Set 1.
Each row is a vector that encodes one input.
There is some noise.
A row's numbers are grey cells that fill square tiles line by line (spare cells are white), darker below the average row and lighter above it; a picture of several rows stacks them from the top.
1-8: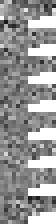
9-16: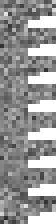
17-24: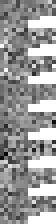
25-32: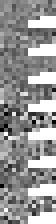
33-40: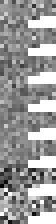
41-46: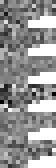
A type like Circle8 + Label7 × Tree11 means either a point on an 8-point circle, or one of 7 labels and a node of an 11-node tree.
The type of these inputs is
List2(Line4 × Line6).
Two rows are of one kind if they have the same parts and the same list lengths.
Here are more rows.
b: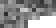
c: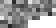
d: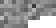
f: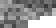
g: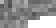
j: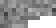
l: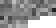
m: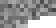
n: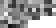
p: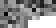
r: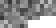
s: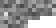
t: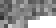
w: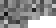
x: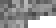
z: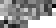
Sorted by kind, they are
b, f, p, z
c, d, j, w
g, l, m, n, r, s, t, x

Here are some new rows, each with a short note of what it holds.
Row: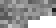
a list of two items
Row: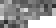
the empty list
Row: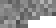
a list of two items
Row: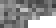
the empty list
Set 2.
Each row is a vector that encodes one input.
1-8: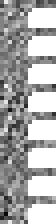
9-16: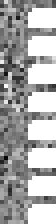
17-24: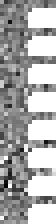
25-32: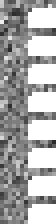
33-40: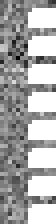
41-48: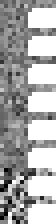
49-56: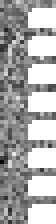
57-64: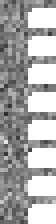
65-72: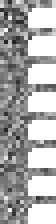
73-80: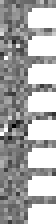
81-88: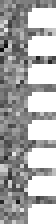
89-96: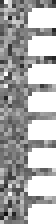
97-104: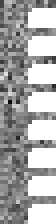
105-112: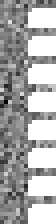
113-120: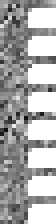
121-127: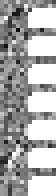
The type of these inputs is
Bool × Bool × Bool × Bool × Tree12.
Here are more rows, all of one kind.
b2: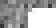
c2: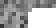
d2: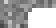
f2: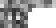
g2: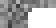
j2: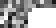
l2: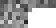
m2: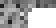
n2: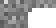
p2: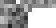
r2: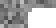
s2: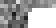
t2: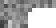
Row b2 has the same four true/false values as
d2, f2 and t2.
